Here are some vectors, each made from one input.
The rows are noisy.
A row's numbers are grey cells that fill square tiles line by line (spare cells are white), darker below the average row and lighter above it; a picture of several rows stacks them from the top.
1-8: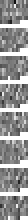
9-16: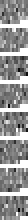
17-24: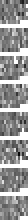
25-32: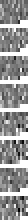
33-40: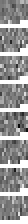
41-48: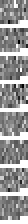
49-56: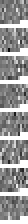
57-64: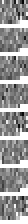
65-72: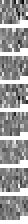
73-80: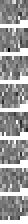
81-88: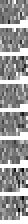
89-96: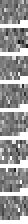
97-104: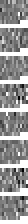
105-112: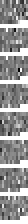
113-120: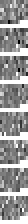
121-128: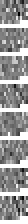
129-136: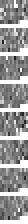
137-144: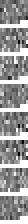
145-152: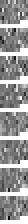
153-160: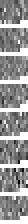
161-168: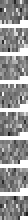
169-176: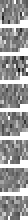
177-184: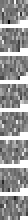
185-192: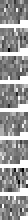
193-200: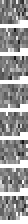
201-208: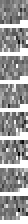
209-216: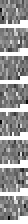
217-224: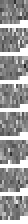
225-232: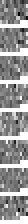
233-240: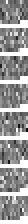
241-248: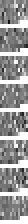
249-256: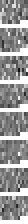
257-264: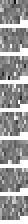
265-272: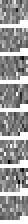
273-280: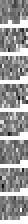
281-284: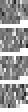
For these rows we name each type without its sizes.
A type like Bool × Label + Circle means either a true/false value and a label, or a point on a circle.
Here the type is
Circle × ((Circle + Unit) × Line × Line + Unit).
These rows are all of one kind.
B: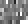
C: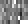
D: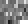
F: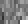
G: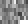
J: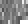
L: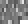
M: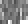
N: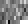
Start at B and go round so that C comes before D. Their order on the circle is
B, M, J, L, G, C, F, N, D.
